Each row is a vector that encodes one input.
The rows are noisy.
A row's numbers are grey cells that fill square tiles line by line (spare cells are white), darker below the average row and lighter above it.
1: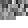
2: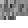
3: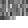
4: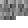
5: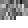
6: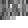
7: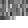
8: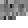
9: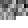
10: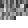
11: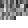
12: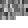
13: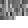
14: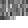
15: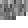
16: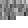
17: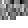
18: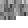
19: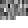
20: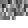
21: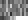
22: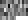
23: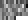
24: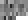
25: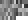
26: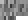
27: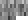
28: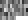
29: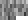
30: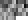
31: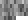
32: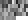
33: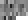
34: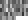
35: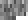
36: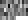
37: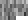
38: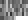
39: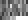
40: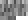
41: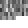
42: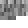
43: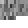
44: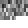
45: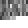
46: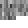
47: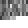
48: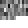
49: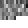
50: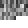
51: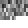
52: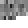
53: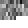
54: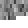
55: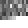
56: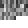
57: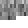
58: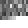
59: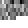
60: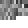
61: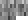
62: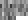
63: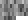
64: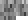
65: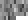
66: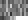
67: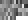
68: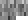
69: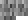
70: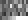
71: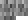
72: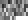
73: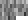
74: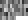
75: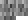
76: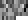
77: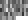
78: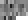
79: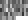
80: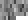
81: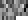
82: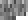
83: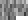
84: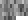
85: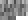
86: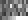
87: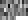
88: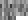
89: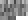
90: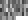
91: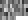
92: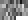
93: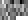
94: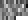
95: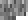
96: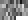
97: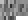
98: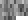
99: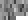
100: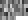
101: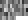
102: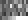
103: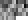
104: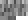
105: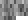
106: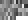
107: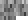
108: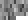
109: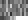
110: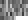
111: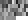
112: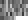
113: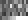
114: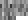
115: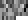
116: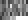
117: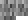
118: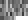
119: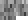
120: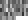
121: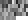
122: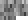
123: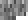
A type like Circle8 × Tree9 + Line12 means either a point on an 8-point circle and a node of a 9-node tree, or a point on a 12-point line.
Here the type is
Line7 + Tree9 + Tree11.
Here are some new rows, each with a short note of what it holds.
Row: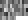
a point on a 7-point line
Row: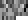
a node of a 9-node tree
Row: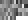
a node of a 9-node tree
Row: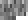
a node of an 11-node tree
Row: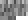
a node of an 11-node tree
